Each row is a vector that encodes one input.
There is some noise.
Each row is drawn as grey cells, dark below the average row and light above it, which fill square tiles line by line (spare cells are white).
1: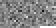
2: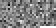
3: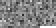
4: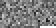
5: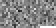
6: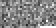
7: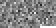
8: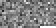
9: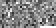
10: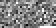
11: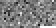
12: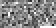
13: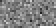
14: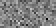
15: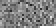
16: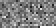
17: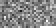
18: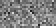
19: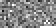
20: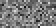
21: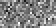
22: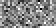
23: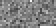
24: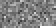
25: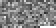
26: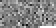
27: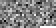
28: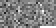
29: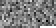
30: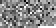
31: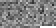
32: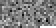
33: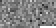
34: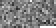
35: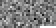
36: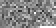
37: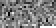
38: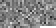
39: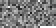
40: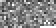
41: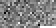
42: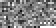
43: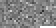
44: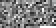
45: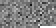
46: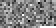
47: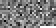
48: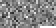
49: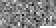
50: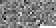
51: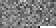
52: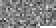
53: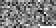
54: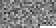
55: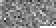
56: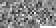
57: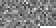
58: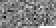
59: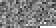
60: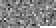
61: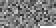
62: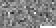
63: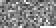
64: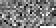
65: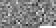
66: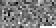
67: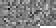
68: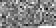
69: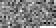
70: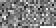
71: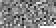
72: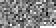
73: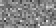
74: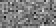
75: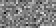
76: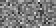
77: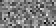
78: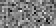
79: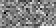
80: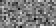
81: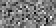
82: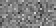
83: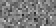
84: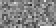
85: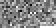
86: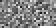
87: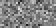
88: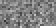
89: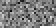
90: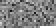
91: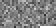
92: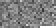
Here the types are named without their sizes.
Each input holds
a point on a line, together with either a label, or a point on a line.
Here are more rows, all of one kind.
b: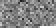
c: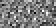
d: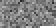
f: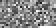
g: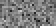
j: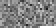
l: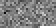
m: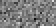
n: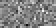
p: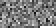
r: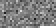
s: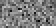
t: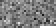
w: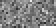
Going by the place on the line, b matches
d, l and r.
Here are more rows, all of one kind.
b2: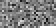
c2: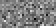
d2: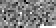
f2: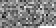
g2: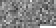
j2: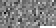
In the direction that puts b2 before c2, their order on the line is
b2, f2, c2, g2, j2, d2.
